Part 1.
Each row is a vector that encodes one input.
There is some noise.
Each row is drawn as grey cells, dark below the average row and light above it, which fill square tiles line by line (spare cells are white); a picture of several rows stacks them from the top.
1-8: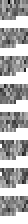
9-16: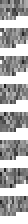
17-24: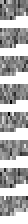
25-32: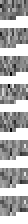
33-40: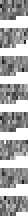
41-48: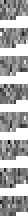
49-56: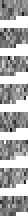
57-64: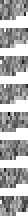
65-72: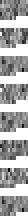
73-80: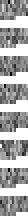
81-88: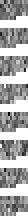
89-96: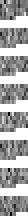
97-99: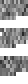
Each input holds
a point on a 17-point line.
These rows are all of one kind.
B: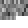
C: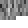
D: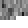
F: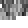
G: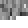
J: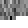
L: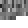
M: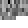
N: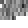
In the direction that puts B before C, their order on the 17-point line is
N, F, B, D, G, C, L, J, M.
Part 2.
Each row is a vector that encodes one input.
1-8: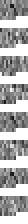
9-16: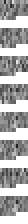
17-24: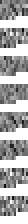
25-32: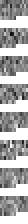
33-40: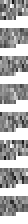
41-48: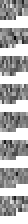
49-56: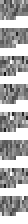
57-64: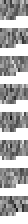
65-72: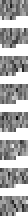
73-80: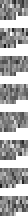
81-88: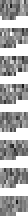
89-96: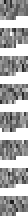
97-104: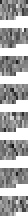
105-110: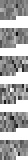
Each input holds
a point on a 10-point line.
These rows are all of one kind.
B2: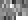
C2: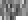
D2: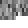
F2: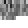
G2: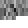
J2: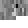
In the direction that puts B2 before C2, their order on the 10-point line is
B2, J2, C2, F2, G2, D2.
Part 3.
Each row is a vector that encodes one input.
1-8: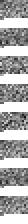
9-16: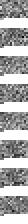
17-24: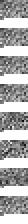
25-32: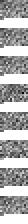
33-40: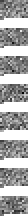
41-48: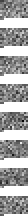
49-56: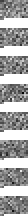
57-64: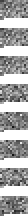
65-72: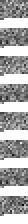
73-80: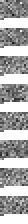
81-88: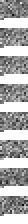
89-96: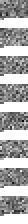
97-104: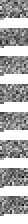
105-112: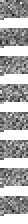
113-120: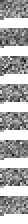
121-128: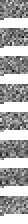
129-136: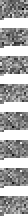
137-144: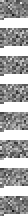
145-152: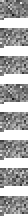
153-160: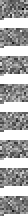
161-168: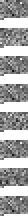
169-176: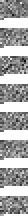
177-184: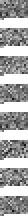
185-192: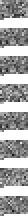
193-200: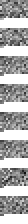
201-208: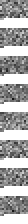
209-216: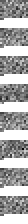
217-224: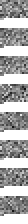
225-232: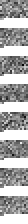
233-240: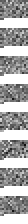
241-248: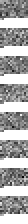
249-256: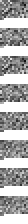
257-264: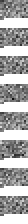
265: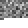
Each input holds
one of 8 labels.
